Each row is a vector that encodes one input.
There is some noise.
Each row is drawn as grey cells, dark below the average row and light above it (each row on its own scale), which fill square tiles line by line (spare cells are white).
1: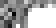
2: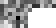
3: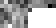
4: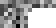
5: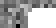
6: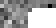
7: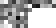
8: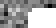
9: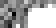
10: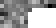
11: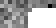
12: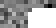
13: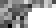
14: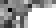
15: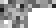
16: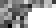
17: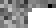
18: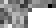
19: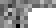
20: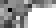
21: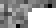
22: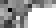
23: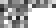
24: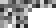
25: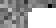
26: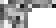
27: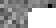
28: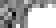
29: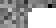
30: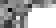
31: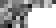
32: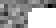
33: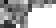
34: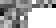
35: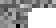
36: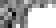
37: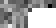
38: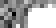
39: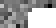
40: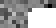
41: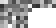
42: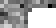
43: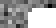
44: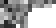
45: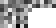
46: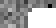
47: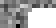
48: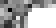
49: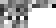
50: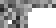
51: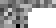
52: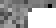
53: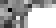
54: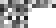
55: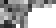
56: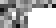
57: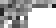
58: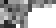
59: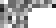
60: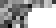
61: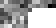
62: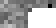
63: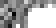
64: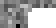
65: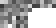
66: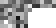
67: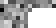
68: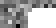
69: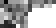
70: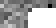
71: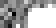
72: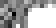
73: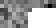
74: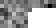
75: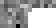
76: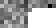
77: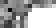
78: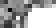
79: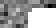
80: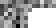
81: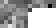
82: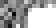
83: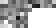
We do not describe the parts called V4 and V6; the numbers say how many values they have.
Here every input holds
either a point on a 7-point line, a true/false value and a value of V6, or a value of V4.
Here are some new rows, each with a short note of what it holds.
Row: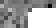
a point on a 7-point line, a true/false value and a value of V6
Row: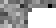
a point on a 7-point line, a true/false value and a value of V6
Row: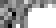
a value of V4
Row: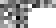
a point on a 7-point line, a true/false value and a value of V6
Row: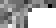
a point on a 7-point line, a true/false value and a value of V6
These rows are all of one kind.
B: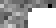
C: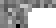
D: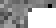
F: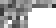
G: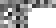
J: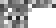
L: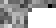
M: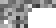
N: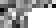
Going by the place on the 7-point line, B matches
C, G and M.
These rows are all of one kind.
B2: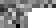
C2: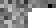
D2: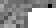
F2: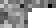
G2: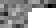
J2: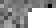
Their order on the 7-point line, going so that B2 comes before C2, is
D2, J2, B2, C2, F2, G2.
